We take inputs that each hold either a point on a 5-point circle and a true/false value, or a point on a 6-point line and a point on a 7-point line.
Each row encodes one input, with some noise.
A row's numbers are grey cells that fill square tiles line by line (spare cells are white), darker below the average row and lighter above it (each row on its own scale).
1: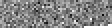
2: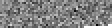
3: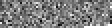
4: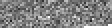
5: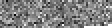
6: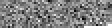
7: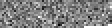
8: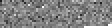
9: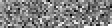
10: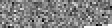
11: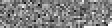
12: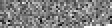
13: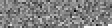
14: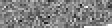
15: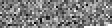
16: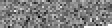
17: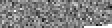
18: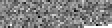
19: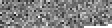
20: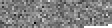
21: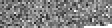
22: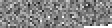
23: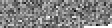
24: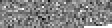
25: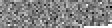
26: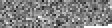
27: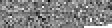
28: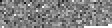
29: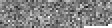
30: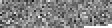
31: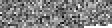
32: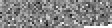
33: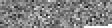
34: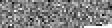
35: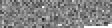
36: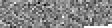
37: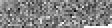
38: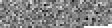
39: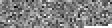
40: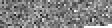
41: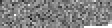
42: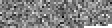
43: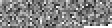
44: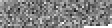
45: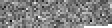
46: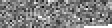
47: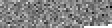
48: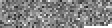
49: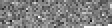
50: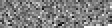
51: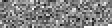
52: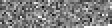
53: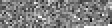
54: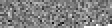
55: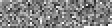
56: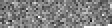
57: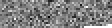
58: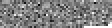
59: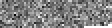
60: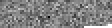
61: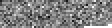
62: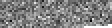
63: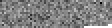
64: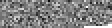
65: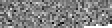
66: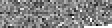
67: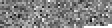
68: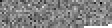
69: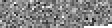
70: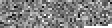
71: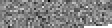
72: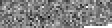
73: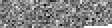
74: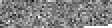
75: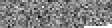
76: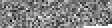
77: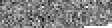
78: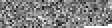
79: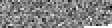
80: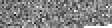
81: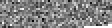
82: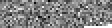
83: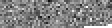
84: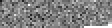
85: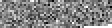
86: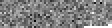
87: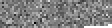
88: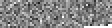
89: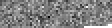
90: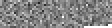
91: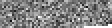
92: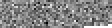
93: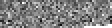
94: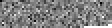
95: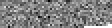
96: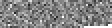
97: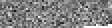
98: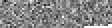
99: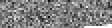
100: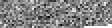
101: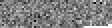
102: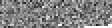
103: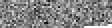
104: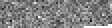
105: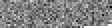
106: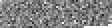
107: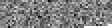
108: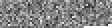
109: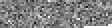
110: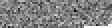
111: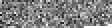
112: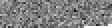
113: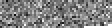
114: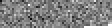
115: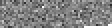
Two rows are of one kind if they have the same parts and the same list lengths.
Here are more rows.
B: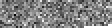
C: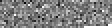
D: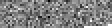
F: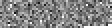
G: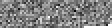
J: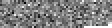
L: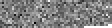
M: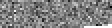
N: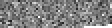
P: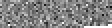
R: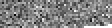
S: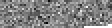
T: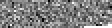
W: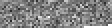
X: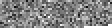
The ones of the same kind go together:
B, L, N, R, W, X
C, D, F, G, J, M, P, S, T

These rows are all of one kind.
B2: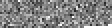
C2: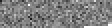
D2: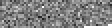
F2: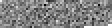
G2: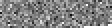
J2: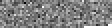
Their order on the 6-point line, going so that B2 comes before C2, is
F2, J2, D2, B2, C2, G2.
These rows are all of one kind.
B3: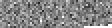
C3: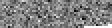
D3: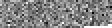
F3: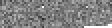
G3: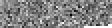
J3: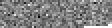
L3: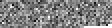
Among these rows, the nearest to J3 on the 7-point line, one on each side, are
F3 and L3.
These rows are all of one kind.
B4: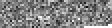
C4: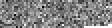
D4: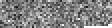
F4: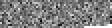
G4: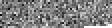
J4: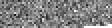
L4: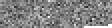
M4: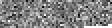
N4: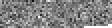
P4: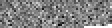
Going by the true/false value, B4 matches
F4 and P4.
